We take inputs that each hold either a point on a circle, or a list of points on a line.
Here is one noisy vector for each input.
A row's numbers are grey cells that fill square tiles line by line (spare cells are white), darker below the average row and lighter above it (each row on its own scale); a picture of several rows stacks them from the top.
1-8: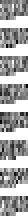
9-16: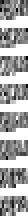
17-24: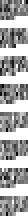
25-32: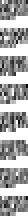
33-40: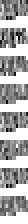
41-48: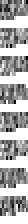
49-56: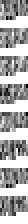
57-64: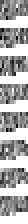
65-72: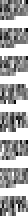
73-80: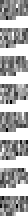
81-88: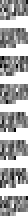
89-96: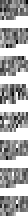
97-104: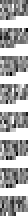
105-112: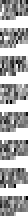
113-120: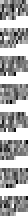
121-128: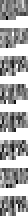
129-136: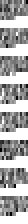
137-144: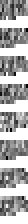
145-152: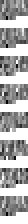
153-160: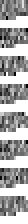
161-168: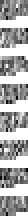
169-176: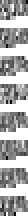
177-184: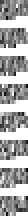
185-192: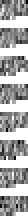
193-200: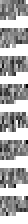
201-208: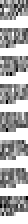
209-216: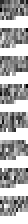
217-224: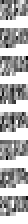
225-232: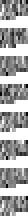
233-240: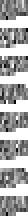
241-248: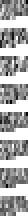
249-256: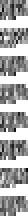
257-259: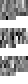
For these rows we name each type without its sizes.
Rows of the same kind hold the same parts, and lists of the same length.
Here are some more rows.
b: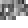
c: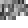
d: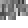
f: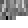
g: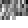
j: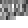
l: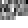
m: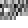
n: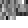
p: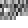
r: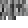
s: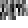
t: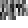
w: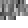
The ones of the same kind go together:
b, c, d, w
f, g, j, l, n
m, p
r, s, t

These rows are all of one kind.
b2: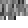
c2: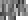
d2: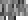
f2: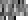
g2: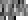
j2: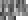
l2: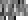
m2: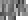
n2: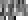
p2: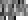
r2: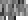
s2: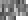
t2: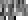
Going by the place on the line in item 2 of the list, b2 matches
c2, d2, m2 and r2.
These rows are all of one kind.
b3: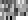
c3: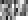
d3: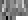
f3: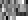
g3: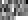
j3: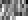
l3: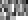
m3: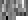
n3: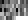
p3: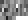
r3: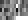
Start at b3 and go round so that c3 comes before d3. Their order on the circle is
b3, c3, l3, g3, n3, r3, p3, d3, m3, f3, j3.
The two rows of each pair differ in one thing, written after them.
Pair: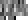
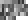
the place on the line in item 1 of the list
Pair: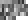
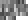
the place on the line in item 1 of the list
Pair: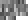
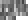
the place on the line in item 2 of the list
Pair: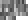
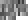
the place on the line in item 2 of the list
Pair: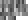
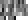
the place on the line in item 1 of the list
